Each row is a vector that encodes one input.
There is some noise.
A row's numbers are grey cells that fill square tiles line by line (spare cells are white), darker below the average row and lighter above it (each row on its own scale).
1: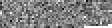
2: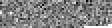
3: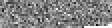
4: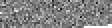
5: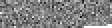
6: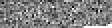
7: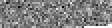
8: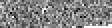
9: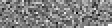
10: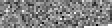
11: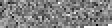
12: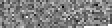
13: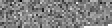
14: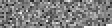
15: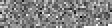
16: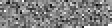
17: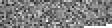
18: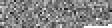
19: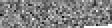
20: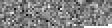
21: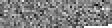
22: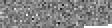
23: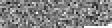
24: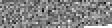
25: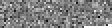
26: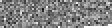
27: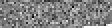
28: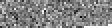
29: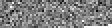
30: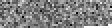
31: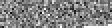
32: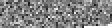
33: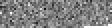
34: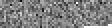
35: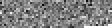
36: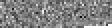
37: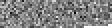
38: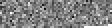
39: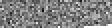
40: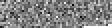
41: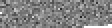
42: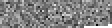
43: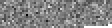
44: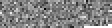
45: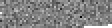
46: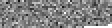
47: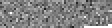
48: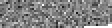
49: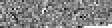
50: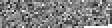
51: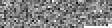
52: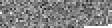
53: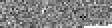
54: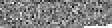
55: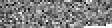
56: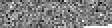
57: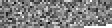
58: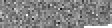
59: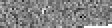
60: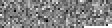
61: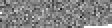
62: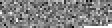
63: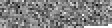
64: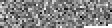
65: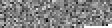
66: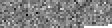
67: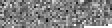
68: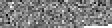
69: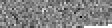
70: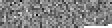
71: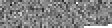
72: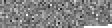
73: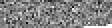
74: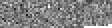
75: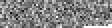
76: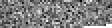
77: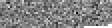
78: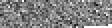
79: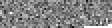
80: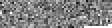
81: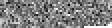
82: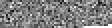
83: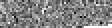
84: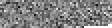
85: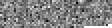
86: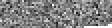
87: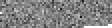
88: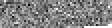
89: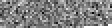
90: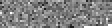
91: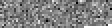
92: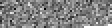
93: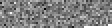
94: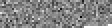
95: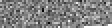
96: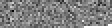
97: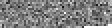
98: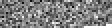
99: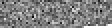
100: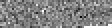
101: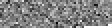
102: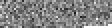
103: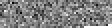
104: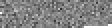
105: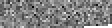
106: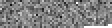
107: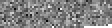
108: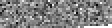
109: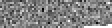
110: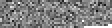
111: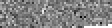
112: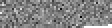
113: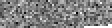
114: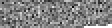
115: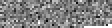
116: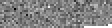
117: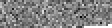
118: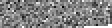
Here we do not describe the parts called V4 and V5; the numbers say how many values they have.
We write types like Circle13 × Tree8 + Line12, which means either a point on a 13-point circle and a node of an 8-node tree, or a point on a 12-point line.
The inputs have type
Bool × Bool × Bool + Circle6 × V4 + V5.
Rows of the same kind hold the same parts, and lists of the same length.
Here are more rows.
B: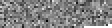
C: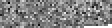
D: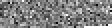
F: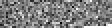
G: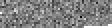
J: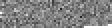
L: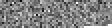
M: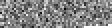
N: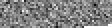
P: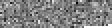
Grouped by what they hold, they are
B, G, J, M, P
C, D, N
F, L

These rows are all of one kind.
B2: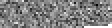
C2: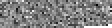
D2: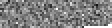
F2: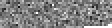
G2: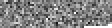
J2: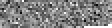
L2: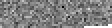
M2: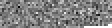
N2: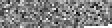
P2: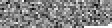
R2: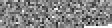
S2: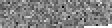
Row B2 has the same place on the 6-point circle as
D2, F2, J2 and M2.
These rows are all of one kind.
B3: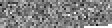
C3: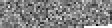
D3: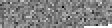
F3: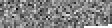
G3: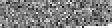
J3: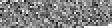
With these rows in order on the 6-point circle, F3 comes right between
C3 and D3.
